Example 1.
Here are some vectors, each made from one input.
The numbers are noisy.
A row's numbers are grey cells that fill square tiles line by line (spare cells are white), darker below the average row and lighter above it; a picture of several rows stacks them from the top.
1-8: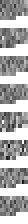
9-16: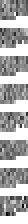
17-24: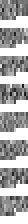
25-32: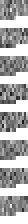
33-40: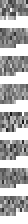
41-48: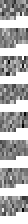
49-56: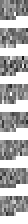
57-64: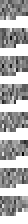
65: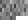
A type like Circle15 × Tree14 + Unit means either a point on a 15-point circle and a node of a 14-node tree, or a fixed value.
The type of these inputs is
Line7 × (Tree7 + Unit).
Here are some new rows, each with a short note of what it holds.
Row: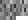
a point on a 7-point line
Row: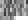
a point on a 7-point line and a node of a 7-node tree
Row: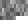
a point on a 7-point line
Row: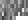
a point on a 7-point line and a node of a 7-node tree
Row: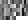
a point on a 7-point line and a node of a 7-node tree
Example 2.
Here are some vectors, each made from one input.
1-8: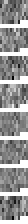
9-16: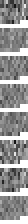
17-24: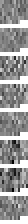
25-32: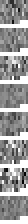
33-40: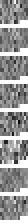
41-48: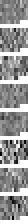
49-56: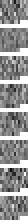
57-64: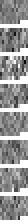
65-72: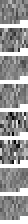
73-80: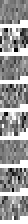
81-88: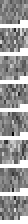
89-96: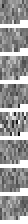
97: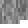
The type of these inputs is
Label12 + Tree9.
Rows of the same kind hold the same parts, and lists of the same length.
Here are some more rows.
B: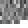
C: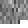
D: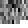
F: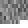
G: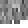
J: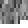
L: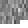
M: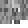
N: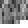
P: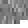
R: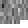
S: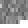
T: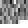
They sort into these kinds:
B, C, G, J, L, M, N, P, R
D, F, S, T

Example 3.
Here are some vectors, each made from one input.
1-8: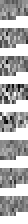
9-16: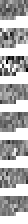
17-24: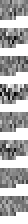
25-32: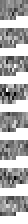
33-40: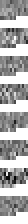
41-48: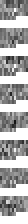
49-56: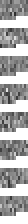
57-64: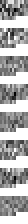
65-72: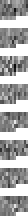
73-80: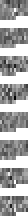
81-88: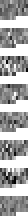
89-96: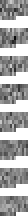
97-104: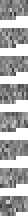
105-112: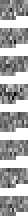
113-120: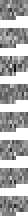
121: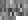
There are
3 kinds of row.
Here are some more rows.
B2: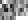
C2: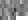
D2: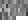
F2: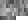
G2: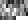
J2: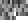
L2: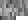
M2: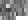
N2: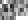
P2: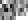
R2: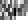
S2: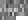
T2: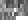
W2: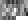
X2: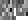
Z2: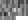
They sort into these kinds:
B2, N2, P2
C2, D2, J2, M2, X2, Z2
F2, G2, L2, R2, S2, T2, W2

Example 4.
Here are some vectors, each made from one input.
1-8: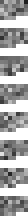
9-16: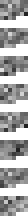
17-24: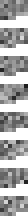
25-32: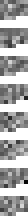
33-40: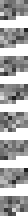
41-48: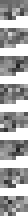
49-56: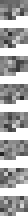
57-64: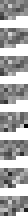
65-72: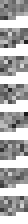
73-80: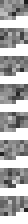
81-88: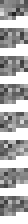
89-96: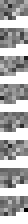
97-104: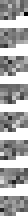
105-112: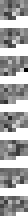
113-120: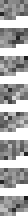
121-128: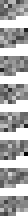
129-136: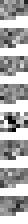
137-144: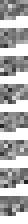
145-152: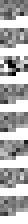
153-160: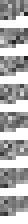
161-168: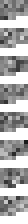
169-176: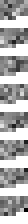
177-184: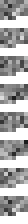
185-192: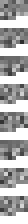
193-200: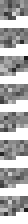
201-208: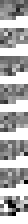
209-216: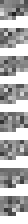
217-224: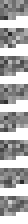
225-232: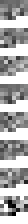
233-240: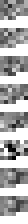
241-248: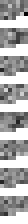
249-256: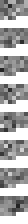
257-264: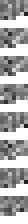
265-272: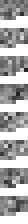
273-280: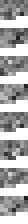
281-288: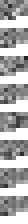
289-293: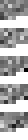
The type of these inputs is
Circle9 + Tree16 + Unit.
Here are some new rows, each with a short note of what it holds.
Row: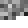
a node of a 16-node tree
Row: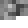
a node of a 16-node tree
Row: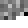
a node of a 16-node tree
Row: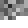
a point on a 9-point circle
